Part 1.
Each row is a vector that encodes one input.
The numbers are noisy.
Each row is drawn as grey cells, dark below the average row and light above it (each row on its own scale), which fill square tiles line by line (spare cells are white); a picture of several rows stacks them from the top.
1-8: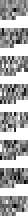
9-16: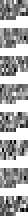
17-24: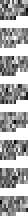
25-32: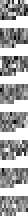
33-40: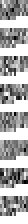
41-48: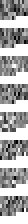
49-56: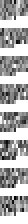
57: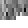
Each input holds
a point on a 9-point circle.
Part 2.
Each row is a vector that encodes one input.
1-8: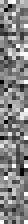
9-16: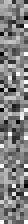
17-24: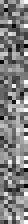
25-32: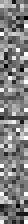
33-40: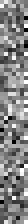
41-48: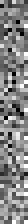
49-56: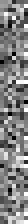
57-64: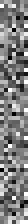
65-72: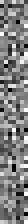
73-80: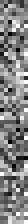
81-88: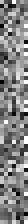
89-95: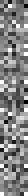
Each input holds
three true/false values.
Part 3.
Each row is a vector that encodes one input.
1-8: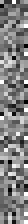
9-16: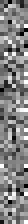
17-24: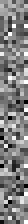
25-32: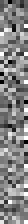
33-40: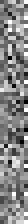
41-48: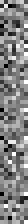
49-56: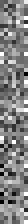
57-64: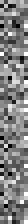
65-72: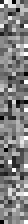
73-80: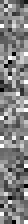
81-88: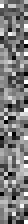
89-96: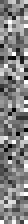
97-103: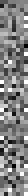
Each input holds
three true/false values.
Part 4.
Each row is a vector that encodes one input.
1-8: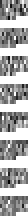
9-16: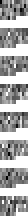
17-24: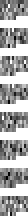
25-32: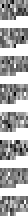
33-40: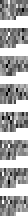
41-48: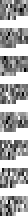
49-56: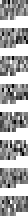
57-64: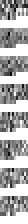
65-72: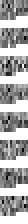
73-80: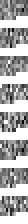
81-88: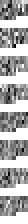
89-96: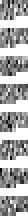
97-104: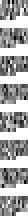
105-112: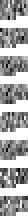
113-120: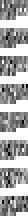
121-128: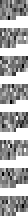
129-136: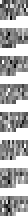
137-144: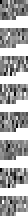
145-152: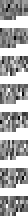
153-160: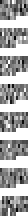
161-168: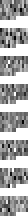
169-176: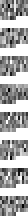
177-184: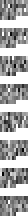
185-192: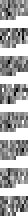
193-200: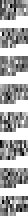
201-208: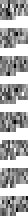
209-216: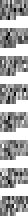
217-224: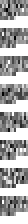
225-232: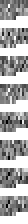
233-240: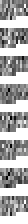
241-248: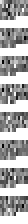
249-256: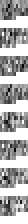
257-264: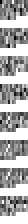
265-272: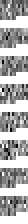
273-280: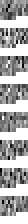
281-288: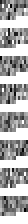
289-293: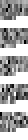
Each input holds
either a fixed value, or three true/false values.
